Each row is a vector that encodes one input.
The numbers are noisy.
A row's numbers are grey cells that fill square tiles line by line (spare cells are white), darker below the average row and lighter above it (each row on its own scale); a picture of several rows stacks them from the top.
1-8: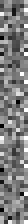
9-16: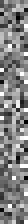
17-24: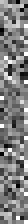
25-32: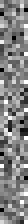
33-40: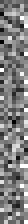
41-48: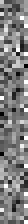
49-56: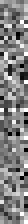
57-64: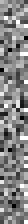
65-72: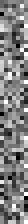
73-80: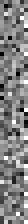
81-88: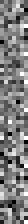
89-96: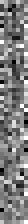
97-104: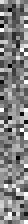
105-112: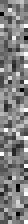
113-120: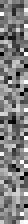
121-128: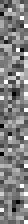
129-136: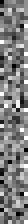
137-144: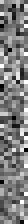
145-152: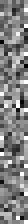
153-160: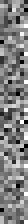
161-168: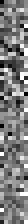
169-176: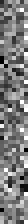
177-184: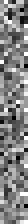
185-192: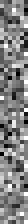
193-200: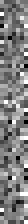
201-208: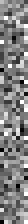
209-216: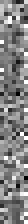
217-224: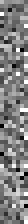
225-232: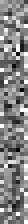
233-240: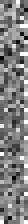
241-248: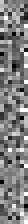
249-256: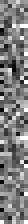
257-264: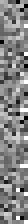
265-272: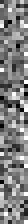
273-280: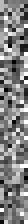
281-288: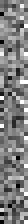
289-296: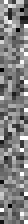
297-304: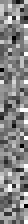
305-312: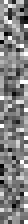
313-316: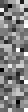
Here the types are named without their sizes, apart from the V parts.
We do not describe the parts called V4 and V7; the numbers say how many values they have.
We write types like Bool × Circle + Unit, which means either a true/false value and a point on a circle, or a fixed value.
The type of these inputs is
(Bool × Bool × Bool + V4) × Circle + V7.
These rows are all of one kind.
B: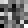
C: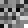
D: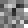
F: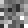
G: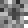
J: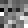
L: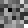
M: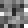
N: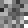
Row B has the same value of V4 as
F and M.
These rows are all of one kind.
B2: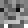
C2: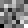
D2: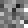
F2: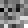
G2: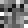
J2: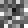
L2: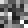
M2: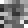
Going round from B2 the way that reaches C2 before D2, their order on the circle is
B2, F2, C2, G2, L2, M2, D2, J2.
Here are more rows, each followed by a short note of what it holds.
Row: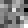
a point on a circle and three true/false values
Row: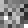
a value of V7
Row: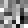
a value of V7
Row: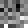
a point on a circle and a value of V4
